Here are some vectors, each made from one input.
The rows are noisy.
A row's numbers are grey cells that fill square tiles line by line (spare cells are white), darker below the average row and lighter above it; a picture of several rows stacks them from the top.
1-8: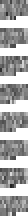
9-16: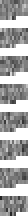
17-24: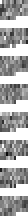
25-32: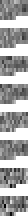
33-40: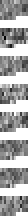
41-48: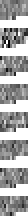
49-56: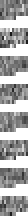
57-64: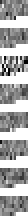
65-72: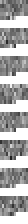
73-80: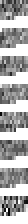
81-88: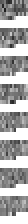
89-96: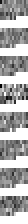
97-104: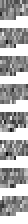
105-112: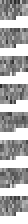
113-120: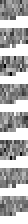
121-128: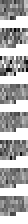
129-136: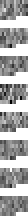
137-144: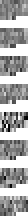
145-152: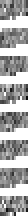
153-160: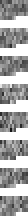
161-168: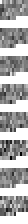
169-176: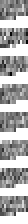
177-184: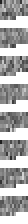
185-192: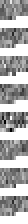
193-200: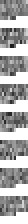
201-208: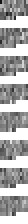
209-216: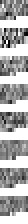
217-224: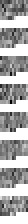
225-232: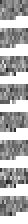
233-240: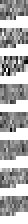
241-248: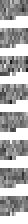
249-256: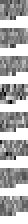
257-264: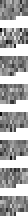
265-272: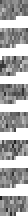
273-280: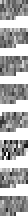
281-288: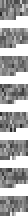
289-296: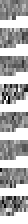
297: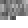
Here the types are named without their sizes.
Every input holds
a list of points on a line.
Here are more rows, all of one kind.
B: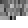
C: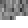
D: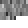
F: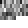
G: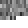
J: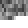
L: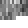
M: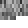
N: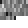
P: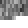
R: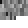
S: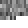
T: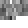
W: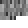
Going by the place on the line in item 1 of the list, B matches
D, N, R and W.
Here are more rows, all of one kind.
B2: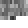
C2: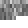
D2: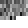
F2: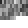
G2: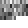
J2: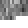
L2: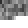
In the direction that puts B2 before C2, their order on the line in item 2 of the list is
J2, F2, L2, G2, B2, C2, D2.
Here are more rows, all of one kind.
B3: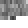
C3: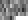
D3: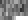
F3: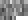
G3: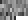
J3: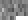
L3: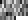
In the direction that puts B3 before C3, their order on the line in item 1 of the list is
G3, L3, B3, J3, D3, C3, F3.
